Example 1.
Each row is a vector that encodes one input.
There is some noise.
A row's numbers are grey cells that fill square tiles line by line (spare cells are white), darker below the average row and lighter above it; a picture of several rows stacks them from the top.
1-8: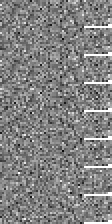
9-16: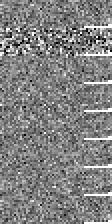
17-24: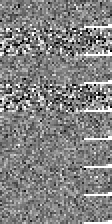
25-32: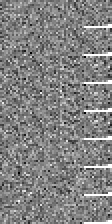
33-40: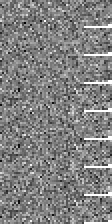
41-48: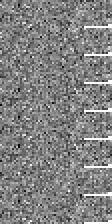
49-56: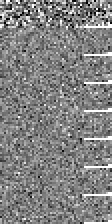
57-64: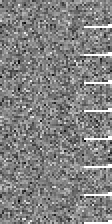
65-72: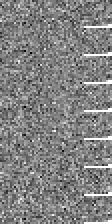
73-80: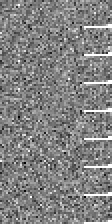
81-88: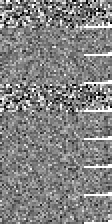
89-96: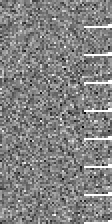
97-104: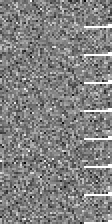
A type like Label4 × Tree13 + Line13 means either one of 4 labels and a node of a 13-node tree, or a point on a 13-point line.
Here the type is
List2(Line6).
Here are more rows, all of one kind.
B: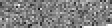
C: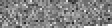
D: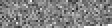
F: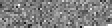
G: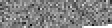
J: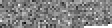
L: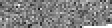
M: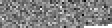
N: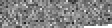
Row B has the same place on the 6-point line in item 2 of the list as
G and L.
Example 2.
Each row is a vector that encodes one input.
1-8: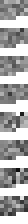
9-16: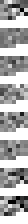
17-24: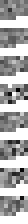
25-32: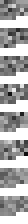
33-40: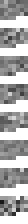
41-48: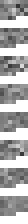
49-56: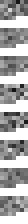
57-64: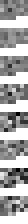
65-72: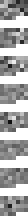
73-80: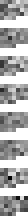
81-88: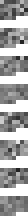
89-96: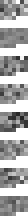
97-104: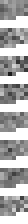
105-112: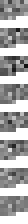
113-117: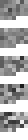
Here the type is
List2(Line10).
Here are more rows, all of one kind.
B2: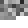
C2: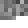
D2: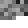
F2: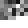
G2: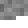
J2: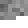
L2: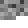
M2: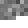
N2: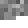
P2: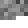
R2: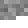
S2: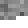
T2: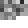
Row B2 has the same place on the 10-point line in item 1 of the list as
F2, J2 and N2.
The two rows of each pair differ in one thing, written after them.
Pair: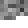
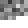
the place on the 10-point line in item 1 of the list
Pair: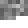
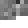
the place on the 10-point line in item 2 of the list
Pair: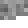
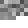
the place on the 10-point line in item 2 of the list
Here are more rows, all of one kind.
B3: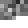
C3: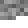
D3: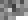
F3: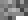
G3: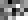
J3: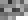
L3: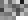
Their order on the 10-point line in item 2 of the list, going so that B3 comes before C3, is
L3, J3, G3, B3, F3, D3, C3.
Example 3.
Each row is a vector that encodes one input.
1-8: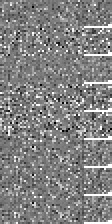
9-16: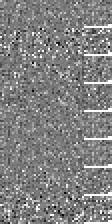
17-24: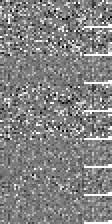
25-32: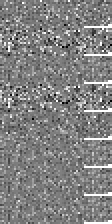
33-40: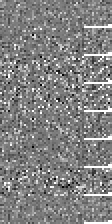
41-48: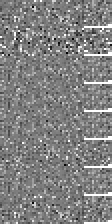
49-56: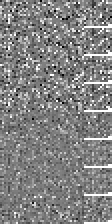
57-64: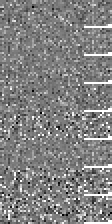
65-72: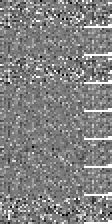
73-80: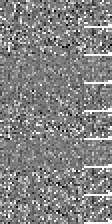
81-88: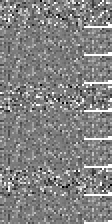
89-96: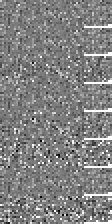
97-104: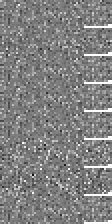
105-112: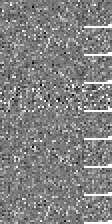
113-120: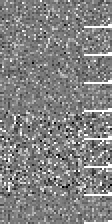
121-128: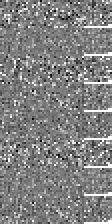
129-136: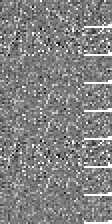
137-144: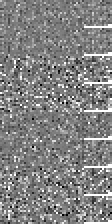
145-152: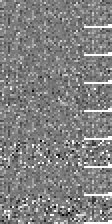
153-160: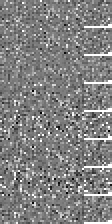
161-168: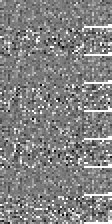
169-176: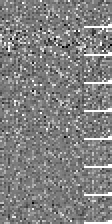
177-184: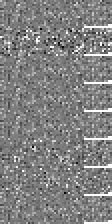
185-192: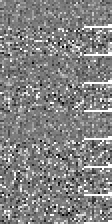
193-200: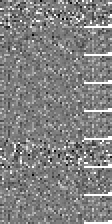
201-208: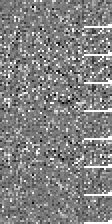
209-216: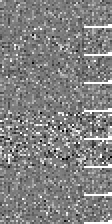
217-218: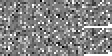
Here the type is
Bool × Bool × Bool + Line8.
